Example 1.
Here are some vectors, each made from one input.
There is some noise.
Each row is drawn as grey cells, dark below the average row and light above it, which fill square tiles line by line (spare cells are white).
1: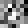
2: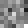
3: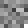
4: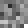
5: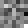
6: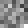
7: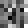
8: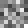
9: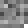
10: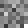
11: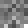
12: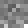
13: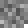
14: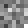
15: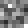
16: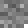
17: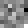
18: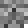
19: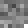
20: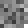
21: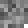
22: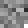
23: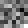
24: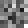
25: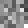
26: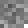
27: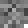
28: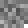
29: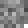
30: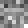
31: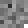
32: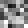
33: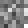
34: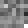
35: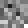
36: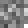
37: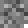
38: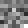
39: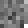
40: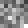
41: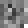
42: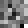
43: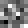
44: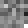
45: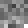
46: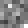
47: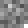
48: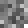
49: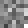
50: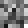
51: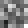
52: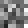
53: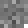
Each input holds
either a point on a 7-point line, or a node of an 8-node tree.
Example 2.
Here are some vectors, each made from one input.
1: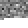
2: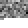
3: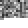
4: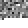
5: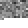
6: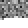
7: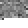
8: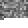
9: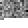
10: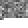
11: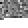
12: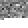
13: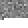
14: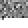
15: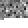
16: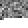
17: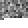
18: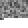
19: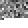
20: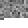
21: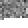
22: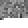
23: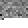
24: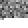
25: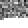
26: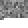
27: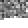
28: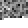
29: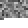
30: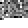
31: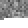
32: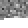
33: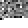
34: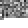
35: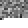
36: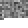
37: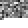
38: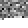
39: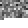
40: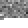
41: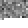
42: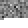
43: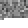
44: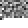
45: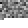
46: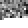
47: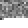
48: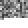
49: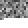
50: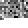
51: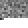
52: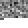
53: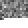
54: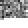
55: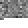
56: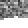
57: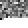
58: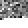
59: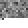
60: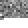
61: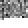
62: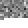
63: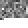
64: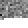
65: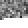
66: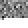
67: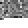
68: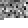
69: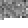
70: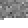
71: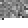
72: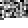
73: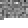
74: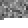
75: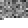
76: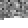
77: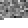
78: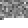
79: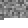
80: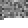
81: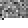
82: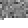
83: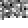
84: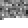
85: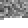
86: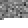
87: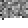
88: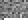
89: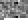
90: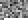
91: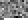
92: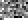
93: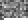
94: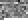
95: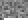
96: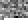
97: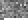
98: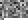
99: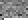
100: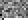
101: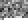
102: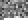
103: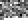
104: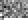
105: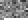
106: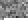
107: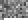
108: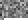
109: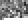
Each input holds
one of 9 labels, together with either a point on a 9-point circle, or a fixed value.
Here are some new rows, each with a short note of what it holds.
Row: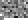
one of 9 labels
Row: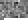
one of 9 labels
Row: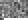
a point on a 9-point circle and one of 9 labels
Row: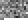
a point on a 9-point circle and one of 9 labels
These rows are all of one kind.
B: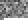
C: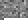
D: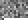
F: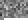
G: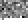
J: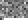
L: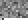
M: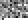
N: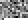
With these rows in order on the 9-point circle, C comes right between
D and F.
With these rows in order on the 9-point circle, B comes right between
F and M.
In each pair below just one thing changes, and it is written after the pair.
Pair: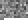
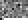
the label
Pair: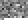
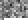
the place on the 9-point circle
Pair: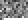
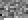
the place on the 9-point circle
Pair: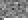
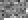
the place on the 9-point circle
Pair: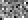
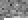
the label
